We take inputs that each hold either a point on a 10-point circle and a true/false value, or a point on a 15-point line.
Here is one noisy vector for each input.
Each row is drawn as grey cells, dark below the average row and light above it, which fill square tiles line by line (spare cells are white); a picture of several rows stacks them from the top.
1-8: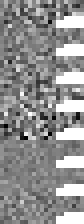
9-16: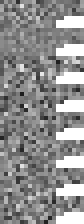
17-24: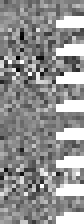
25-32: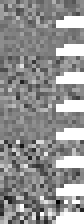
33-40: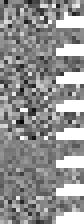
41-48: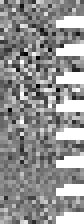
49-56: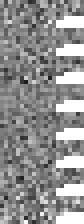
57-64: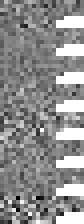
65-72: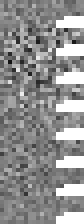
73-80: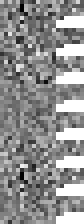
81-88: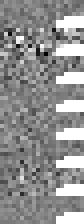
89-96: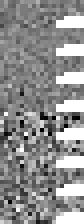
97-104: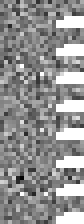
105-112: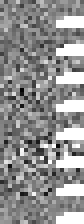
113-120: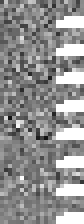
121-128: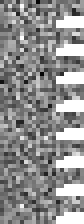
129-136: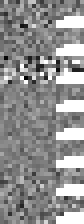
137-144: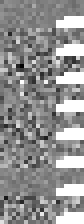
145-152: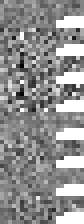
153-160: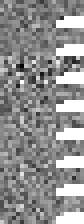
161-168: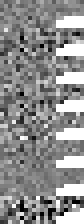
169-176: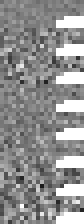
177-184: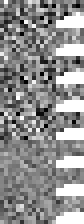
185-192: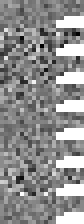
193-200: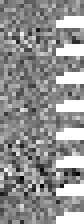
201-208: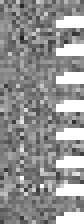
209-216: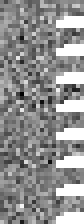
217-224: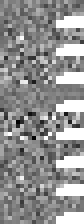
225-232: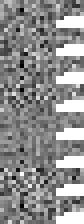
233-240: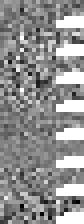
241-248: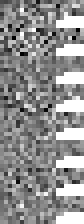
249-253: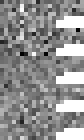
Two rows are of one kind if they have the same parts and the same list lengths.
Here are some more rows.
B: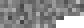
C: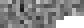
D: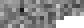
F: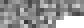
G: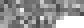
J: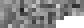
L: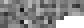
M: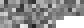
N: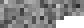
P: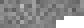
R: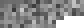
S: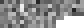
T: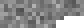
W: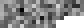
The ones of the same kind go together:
B, C, L, R
D, F, G, J, M, N, P, S, T, W

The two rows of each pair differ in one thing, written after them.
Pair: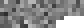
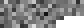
the place on the 10-point circle
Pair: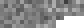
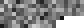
the place on the 10-point circle
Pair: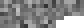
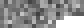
the true/false value
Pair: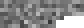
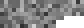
the place on the 10-point circle
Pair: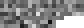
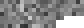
the place on the 10-point circle
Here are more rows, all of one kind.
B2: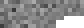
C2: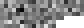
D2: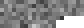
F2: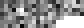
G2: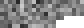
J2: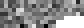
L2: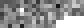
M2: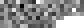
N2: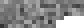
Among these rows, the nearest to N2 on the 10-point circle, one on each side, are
B2 and M2.
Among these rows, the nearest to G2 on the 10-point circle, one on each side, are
C2 and L2.
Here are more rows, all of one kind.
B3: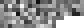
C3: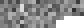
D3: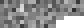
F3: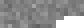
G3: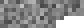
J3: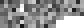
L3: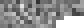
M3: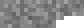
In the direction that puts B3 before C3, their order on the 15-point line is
B3, D3, M3, J3, G3, L3, F3, C3.
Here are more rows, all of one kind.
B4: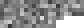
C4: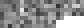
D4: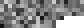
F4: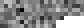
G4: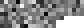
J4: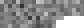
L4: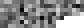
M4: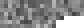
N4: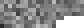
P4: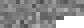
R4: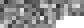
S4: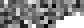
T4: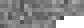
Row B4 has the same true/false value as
M4, P4 and R4.
